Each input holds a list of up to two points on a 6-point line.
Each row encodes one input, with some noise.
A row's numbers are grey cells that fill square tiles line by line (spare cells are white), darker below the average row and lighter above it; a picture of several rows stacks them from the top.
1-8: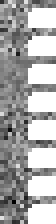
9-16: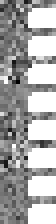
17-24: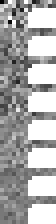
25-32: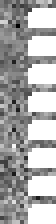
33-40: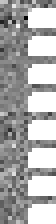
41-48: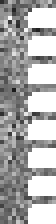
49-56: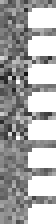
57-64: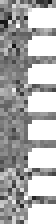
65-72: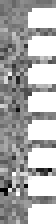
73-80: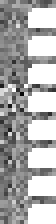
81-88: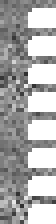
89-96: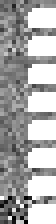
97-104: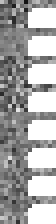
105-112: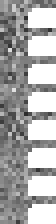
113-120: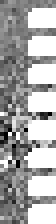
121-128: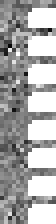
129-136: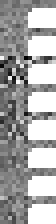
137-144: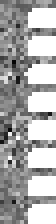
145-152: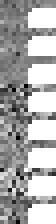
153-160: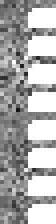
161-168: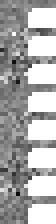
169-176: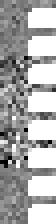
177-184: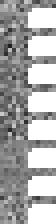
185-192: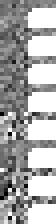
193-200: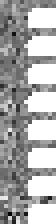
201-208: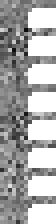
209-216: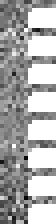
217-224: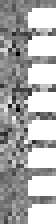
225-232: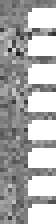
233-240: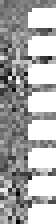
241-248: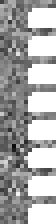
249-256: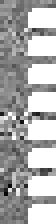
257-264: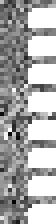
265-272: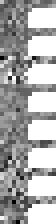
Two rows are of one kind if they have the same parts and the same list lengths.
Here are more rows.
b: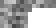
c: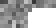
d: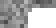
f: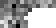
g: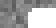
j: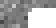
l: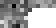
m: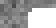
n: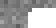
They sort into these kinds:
b
c, d, f, g, l, m, n
j

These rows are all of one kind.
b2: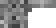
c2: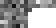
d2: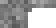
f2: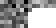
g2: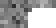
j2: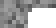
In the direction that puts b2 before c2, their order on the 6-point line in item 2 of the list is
j2, f2, g2, d2, b2, c2.
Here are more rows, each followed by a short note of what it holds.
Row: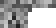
a list of two items
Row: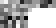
the empty list
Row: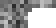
a list of two items
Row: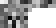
the empty list
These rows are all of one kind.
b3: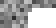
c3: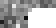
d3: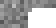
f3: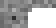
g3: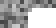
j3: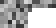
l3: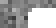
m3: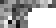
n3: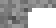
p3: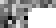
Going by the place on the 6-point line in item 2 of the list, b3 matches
c3, f3 and l3.
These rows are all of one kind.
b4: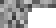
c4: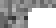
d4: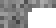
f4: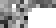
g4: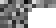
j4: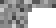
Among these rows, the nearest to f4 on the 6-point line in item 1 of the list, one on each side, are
b4 and c4.
